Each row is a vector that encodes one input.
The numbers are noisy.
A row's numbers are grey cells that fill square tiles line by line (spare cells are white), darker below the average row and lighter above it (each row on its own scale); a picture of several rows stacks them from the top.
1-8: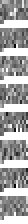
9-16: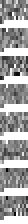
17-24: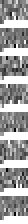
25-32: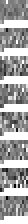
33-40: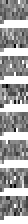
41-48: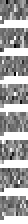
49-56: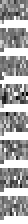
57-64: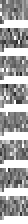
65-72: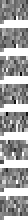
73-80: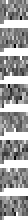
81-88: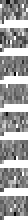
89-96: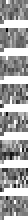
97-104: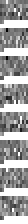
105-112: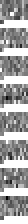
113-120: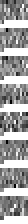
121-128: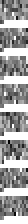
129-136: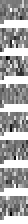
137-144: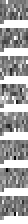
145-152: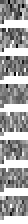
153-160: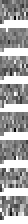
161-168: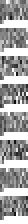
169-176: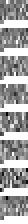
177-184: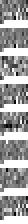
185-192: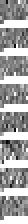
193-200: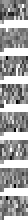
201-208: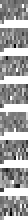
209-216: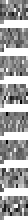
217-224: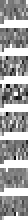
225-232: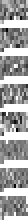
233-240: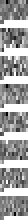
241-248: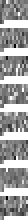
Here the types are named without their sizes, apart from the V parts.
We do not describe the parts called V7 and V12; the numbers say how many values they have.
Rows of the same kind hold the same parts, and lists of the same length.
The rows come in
2 kinds.
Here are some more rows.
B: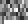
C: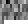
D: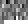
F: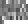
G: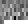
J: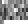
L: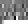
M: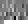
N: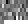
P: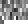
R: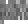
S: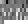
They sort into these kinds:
B, C, F, J, P, R
D, G, L, M, N, S

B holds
a true/false value, a value of V7 and a value of V12.
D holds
a point on a line.
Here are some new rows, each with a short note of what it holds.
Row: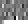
a point on a line
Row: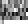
a true/false value, a value of V7 and a value of V12
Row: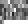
a true/false value, a value of V7 and a value of V12
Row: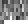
a true/false value, a value of V7 and a value of V12
